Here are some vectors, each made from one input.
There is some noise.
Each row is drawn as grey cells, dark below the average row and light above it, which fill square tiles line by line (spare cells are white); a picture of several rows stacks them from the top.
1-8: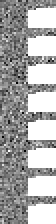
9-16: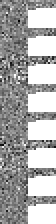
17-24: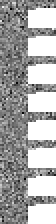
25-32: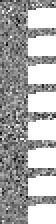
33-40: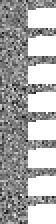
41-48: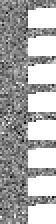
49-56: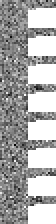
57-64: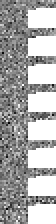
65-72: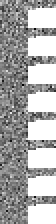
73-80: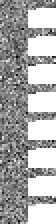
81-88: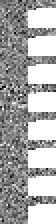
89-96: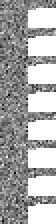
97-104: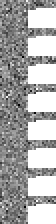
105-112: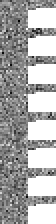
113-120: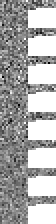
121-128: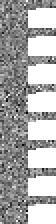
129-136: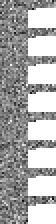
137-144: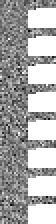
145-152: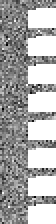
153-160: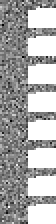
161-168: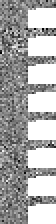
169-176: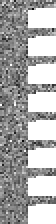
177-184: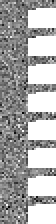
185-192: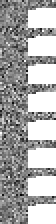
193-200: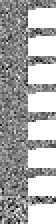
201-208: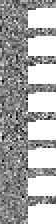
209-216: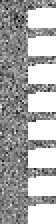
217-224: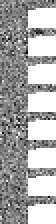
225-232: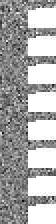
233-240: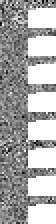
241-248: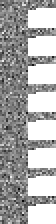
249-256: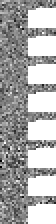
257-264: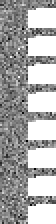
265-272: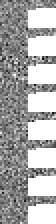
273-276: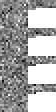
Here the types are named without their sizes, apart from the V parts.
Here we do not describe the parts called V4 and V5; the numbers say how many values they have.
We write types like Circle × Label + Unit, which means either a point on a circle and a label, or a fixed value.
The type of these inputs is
(Line + V4) × (Line + V5).
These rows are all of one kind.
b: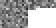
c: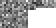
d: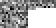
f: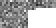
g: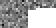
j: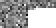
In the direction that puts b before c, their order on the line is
j, b, g, c, f, d.
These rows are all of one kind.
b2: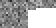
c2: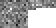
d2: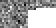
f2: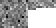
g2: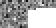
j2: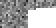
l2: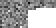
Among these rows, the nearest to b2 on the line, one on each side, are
c2 and j2.
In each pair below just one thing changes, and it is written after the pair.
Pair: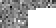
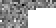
the value of V5
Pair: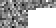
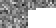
the value of V4
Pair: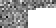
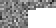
the value of V4
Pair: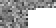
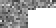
the value of V4
